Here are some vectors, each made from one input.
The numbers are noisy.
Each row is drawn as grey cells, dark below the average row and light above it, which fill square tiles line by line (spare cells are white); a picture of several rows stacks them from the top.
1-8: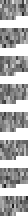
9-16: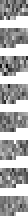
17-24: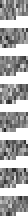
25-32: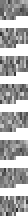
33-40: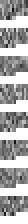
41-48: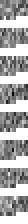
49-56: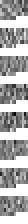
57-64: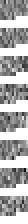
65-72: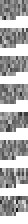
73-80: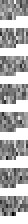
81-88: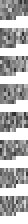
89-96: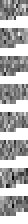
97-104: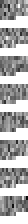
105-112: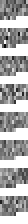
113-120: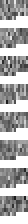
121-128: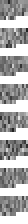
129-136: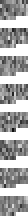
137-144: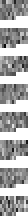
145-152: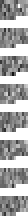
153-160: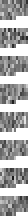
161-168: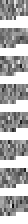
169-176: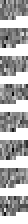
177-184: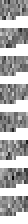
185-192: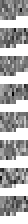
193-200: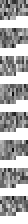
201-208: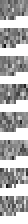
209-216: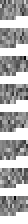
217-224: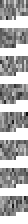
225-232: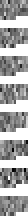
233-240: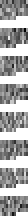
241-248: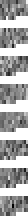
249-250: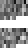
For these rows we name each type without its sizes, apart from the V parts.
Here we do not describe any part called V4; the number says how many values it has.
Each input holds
either a node of a tree, or three true/false values, or a value of V4.
